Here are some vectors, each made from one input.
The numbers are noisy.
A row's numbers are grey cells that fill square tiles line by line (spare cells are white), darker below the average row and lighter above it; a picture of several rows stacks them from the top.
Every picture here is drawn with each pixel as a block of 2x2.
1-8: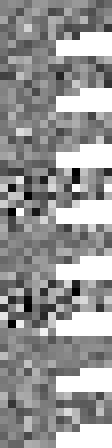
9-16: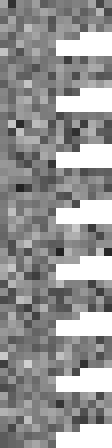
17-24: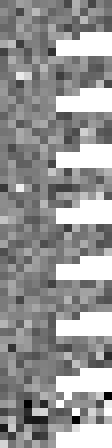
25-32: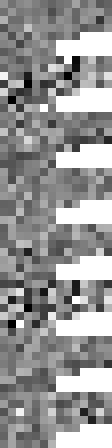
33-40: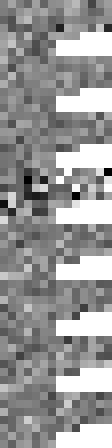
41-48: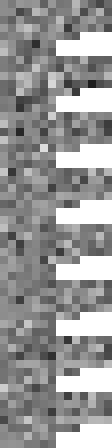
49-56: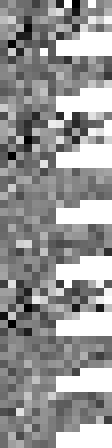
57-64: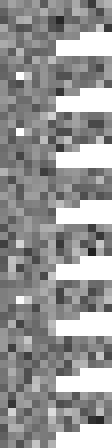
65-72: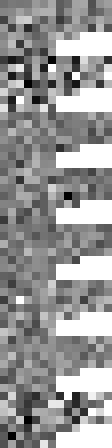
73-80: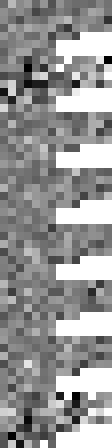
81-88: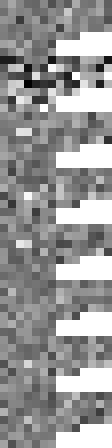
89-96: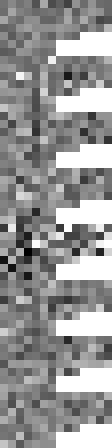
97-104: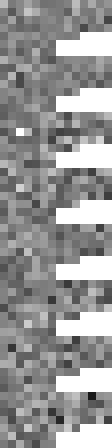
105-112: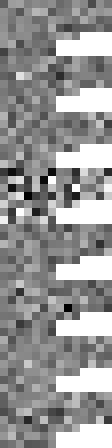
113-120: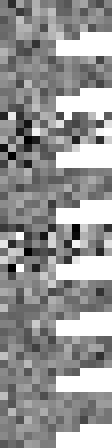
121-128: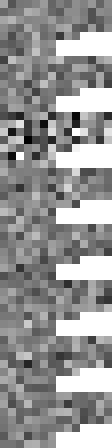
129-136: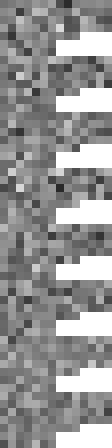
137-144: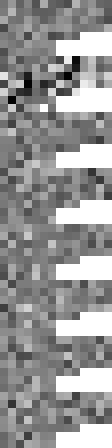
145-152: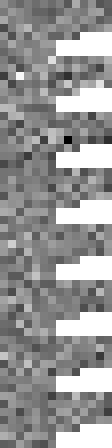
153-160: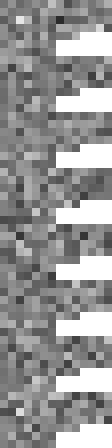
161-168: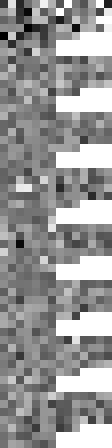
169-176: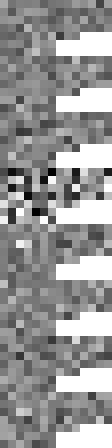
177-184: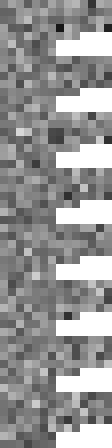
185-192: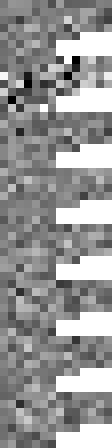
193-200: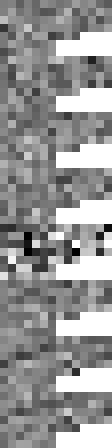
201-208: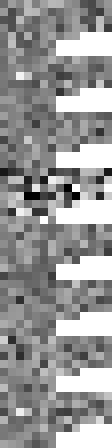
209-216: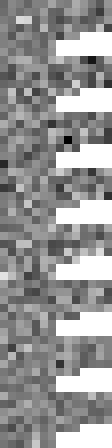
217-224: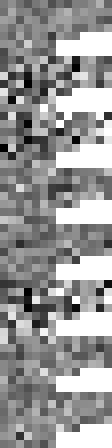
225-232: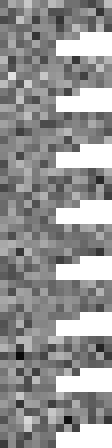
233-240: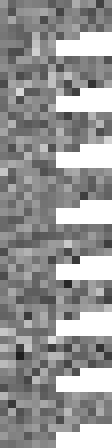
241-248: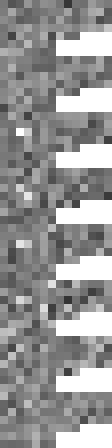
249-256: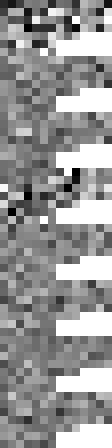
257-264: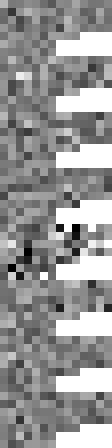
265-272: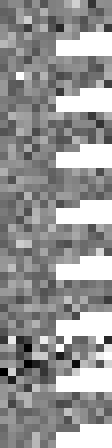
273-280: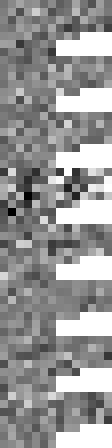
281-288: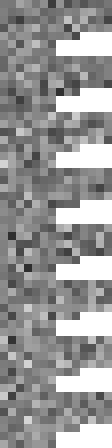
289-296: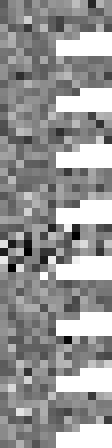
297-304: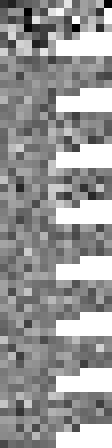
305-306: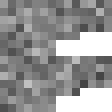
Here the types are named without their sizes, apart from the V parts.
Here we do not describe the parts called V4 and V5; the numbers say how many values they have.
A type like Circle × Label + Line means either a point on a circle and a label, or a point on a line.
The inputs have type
(Bool × Bool × Bool × Bool + Tree + Unit) × V4 × V5 + Circle.
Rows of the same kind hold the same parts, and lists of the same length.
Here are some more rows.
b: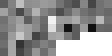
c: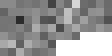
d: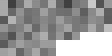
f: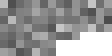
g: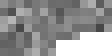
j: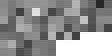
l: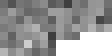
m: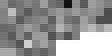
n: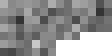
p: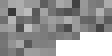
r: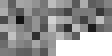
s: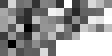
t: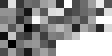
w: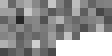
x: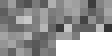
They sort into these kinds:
b, r
c, j, x
d, f, g, l, m, n, p, w
s, t

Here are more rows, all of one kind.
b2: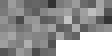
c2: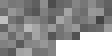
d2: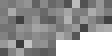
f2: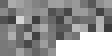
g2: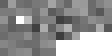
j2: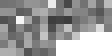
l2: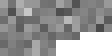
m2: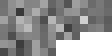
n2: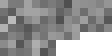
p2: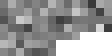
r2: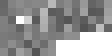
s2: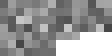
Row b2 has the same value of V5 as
c2 and d2.
